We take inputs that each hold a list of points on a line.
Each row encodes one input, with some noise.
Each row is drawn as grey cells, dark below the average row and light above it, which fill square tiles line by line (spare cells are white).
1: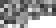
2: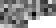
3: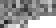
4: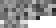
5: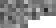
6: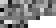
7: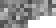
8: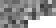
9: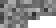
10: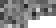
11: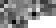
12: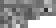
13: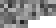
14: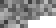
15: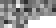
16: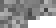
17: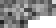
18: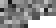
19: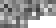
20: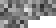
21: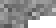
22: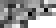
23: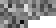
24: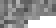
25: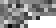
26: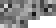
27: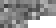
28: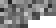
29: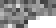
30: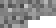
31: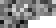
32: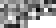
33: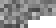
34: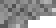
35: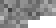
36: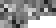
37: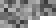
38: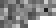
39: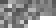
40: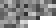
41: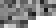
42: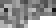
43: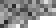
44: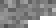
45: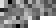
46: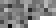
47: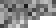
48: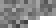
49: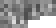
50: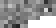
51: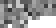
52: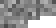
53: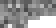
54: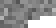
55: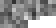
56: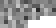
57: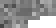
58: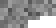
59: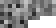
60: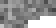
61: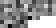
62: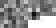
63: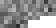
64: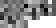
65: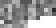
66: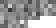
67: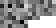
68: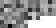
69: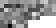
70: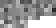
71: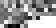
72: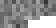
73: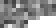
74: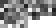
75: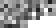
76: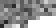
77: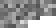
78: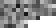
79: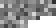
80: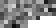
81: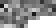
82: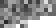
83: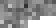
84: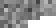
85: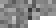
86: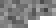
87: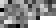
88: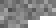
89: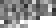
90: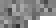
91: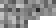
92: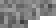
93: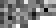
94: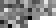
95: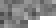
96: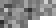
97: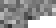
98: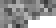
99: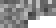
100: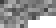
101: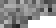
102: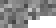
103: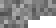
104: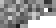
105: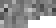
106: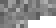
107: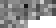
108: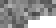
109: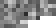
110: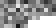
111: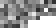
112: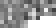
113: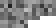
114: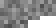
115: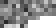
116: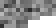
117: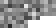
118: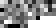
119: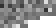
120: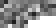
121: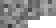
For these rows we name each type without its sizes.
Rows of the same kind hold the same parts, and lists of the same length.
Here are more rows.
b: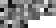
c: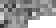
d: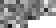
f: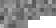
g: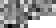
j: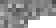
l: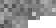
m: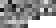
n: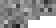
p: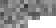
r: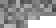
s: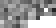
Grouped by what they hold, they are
b, m
c, d, g, j, l, n
f, p
r, s

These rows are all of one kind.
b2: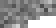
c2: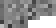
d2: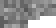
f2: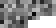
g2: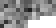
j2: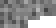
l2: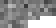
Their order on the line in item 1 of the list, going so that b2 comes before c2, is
j2, l2, g2, d2, b2, c2, f2.
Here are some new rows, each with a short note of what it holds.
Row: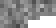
a list of two items
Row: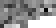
a list of three items
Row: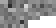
a list of one item
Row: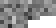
a list of three items
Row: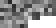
the empty list
